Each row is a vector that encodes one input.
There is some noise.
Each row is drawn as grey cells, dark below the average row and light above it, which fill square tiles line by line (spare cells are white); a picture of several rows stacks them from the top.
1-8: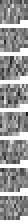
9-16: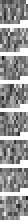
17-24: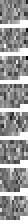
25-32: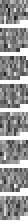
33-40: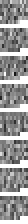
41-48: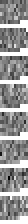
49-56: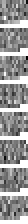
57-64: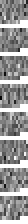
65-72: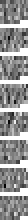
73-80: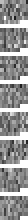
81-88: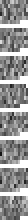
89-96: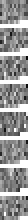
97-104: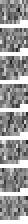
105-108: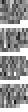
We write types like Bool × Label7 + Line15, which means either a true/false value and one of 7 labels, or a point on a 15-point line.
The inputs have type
(Label7 + Line5) × Tree7.
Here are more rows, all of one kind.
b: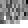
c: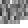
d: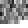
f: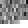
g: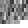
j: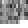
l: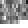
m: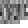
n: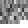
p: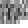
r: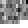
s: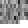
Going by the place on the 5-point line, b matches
g and p.
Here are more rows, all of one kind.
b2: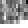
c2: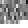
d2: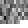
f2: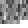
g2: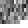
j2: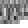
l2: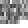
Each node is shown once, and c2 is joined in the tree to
b2.
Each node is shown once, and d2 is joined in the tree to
g2.
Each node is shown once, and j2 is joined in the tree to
f2 and l2.
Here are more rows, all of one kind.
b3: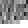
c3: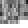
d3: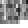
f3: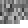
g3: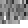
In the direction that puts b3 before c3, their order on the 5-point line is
b3, g3, d3, c3, f3.
